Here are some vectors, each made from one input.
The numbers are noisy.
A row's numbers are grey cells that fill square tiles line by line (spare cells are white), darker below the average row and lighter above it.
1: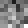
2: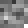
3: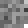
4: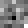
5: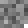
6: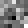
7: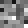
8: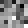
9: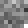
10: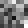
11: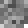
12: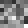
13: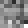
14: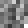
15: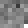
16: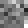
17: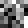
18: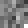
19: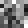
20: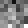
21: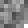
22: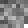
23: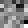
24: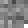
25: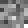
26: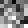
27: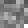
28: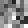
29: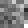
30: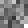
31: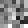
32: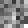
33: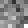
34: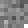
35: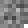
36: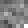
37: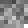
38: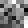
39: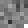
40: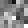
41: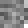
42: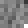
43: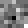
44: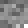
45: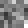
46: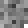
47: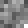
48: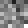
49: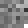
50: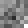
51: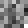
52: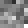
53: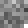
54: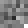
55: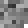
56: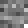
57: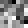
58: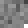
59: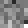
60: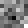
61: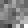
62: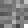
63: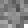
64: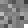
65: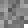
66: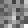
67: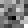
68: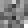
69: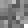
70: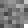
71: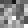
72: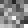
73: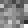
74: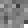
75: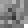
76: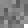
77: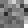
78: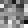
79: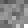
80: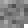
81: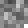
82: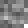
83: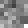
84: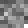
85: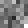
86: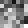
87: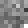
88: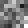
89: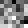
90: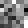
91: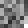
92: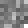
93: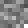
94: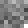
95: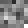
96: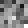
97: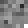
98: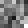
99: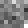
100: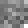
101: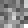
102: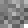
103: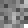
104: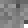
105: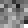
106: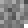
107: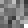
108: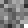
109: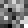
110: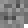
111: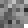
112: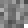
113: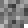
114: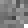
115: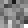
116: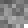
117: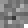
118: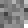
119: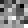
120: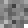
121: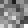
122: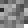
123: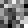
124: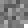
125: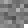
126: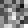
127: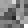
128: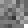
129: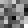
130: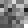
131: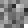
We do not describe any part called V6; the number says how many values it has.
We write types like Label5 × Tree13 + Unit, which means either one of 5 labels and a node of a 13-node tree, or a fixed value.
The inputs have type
Bool × V6 + Line5 × Tree7.
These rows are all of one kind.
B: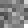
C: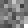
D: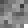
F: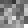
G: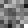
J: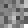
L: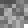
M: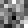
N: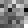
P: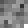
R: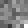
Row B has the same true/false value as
J and N.
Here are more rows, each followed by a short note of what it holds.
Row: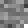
a true/false value and a value of V6
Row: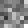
a true/false value and a value of V6
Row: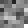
a true/false value and a value of V6
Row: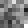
a true/false value and a value of V6
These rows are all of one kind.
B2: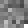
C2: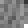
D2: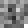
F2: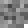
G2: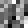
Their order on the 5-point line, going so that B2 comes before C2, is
B2, C2, F2, D2, G2.
